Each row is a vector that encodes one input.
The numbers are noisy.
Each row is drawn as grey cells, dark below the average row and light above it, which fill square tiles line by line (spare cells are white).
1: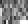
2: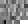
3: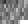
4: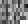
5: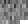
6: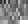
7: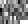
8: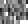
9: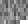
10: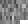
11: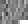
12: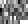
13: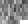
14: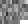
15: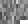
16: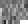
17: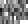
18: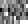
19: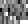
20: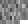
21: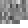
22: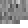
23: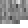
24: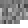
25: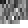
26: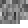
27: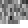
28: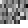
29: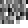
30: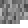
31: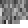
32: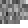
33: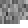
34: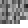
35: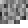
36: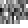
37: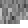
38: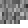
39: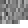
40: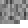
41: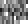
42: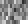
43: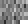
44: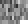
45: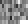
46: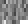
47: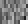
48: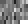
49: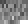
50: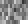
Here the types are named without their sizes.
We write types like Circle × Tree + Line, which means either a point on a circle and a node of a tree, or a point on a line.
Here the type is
List(Line).
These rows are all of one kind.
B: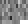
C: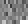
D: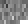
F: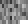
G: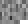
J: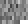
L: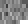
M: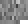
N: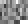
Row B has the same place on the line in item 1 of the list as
F and G.
